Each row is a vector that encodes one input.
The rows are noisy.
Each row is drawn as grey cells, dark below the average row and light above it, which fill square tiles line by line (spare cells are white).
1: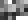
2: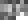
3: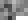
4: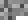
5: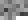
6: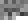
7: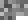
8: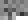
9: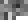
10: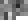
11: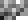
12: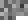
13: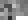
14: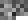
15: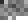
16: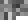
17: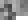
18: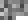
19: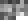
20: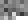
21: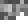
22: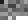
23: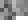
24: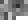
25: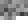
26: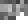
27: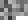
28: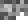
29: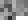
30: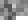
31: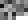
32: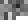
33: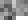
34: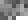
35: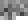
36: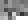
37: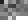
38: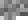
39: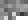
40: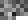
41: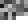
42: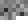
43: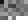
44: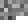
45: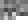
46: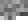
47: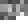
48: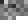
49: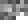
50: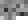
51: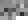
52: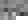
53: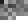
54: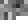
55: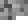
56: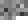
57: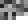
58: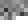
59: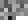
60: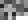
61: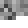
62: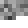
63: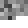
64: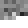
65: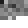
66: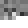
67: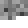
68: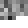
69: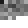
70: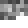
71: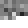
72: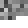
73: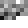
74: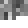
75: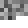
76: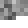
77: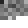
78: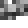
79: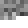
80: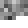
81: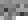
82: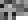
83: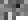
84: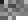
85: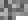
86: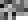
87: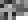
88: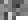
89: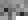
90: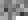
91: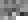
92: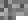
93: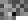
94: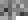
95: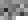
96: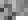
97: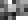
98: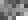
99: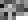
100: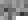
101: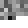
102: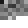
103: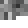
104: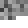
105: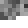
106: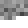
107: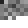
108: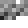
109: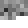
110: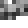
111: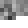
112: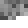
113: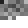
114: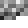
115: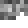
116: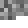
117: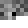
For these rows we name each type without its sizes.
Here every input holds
either a label, or a point on a line and a true/false value.
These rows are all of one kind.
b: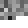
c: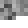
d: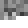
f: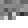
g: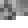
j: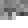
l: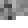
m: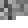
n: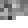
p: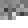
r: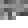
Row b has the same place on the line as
f and r.
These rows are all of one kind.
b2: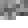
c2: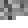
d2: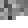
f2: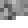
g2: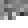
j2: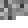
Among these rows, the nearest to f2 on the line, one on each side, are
b2 and d2.
